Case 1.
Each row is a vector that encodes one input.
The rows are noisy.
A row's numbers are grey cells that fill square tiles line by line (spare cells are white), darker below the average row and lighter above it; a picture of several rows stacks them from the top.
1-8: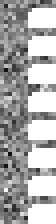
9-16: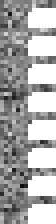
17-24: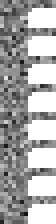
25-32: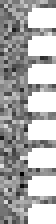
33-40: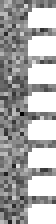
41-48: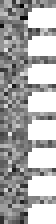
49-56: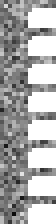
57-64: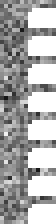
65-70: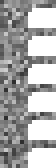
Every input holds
either a point on a 6-point line, or a point on an 8-point line.
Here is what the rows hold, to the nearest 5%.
About 45% of them hold a point on a 6-point line. The rest hold a point on an 8-point line.
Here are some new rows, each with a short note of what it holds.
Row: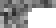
a point on a 6-point line
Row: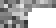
a point on an 8-point line
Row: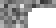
a point on a 6-point line
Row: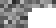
a point on an 8-point line
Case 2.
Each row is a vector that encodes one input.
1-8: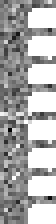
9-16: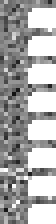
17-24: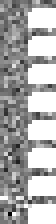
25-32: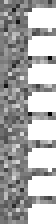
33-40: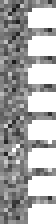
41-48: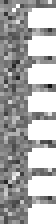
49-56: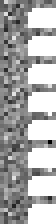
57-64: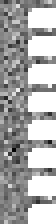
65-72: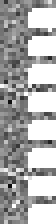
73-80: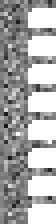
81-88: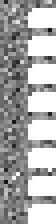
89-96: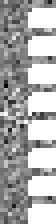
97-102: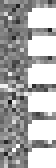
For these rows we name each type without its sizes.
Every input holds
either a fixed value, or a node of a tree and a true/false value.
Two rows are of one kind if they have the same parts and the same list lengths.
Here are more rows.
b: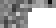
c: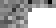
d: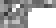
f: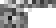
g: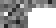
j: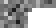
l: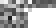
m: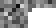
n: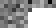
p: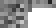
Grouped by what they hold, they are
b, c, d, g, j, m, n, p
f, l

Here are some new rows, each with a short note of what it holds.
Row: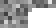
a node of a tree and a true/false value
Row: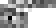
a fixed value
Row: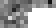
a node of a tree and a true/false value
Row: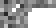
a node of a tree and a true/false value
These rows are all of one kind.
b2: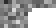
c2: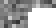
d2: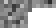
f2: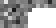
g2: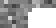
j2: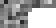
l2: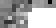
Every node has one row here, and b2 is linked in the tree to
d2 and l2.
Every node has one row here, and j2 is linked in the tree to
f2.
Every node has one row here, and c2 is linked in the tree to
d2 and g2.
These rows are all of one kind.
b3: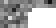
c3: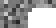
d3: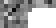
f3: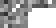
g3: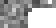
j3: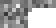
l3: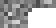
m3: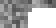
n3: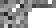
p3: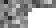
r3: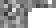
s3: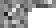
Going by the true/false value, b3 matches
c3, d3 and m3.
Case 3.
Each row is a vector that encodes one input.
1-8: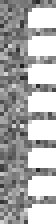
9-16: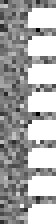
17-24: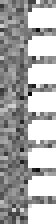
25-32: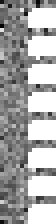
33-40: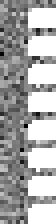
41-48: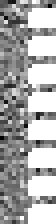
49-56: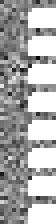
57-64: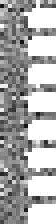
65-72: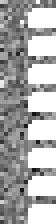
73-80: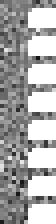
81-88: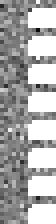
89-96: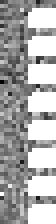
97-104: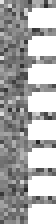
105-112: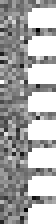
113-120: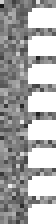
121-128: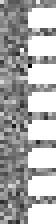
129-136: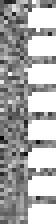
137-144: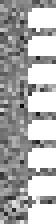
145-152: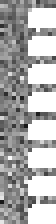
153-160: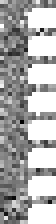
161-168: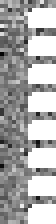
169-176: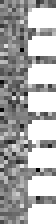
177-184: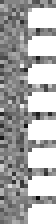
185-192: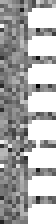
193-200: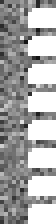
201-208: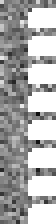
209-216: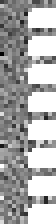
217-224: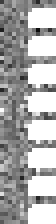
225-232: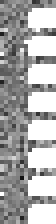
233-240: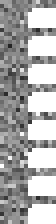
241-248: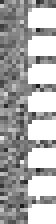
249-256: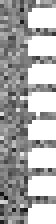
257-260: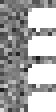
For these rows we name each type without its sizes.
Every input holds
a list of points on a line.
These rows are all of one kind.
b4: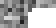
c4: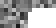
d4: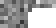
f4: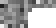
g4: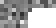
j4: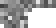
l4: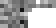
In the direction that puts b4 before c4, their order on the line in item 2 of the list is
d4, l4, b4, c4, j4, g4, f4.
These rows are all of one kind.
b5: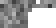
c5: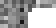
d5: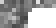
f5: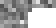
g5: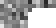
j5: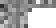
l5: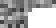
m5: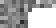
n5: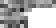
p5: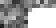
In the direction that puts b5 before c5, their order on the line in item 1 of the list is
d5, p5, b5, c5, m5, n5, l5, j5, f5, g5.
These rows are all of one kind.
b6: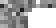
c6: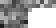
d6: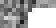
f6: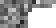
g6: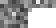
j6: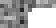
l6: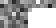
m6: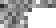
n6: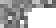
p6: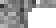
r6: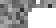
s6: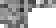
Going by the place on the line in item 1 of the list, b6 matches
d6, g6, l6 and p6.
